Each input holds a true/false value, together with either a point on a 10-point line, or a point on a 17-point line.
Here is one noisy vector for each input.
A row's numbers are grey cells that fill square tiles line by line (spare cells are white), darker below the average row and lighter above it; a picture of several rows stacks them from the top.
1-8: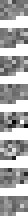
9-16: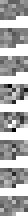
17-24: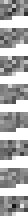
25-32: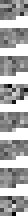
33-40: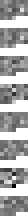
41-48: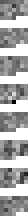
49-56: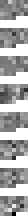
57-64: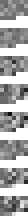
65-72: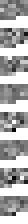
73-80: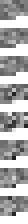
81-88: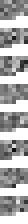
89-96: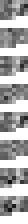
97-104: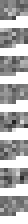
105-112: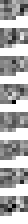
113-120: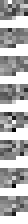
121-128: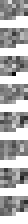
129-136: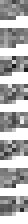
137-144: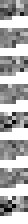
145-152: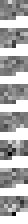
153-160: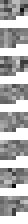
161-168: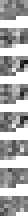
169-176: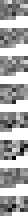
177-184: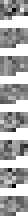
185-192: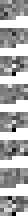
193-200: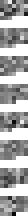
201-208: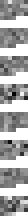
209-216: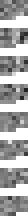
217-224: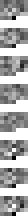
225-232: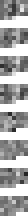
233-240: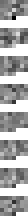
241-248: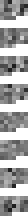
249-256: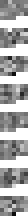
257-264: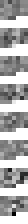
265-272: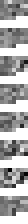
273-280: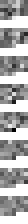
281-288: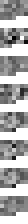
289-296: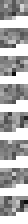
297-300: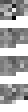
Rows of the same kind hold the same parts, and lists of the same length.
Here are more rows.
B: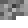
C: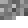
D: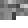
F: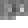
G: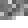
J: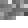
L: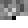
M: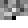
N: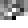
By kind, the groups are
B, F
C, D, G, J, L, M, N

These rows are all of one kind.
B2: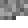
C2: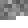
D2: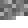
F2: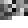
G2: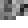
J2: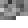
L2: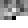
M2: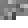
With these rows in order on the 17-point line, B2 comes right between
L2 and M2.
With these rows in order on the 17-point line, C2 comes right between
D2 and F2.
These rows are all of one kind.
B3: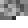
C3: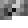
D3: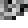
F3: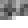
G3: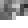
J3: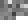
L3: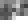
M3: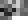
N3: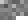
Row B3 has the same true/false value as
J3 and N3.
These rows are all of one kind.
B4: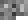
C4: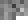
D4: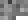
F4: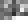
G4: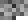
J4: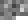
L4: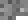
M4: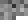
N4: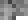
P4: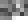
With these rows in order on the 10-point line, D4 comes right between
L4 and N4.
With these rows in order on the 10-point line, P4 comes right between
C4 and N4.
